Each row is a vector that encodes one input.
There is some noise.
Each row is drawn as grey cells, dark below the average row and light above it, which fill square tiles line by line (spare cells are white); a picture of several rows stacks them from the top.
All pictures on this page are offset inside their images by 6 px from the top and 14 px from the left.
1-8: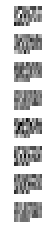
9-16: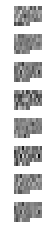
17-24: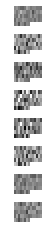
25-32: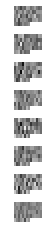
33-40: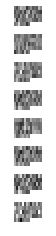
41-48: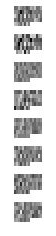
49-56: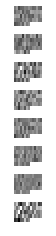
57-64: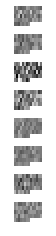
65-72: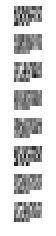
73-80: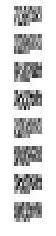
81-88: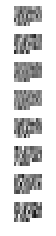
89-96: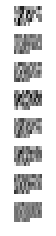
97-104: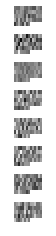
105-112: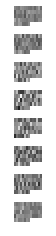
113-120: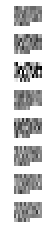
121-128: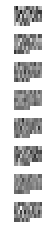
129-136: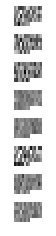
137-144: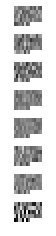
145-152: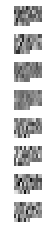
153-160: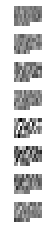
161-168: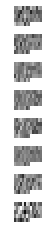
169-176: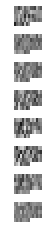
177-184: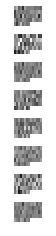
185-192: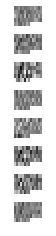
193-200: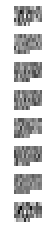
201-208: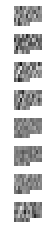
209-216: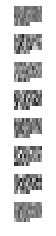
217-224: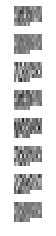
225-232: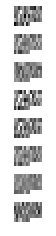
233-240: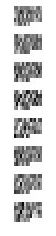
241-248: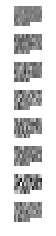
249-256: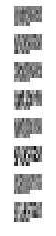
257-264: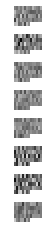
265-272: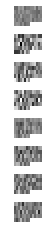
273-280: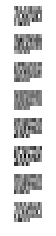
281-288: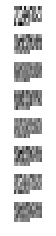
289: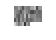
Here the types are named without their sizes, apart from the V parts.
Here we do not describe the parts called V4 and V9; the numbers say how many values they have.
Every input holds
either a point on a line, a true/false value and a value of V9, or a value of V4.
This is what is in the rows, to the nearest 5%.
About 80% of them hold a point on a line, a true/false value and a value of V9. The rest hold a value of V4.
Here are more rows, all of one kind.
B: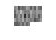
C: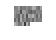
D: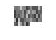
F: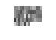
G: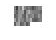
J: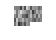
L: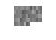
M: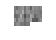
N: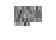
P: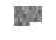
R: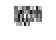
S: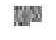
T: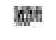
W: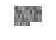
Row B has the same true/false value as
L, P, T and W.
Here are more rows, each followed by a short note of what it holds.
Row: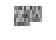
a point on a line, a true/false value and a value of V9
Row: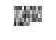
a value of V4
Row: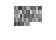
a value of V4
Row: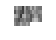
a value of V4
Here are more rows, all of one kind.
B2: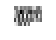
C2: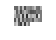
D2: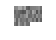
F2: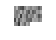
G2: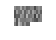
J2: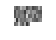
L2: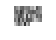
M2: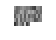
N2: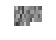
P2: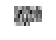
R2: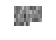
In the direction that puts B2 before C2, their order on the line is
B2, D2, N2, M2, R2, J2, C2, L2, G2, P2, F2.
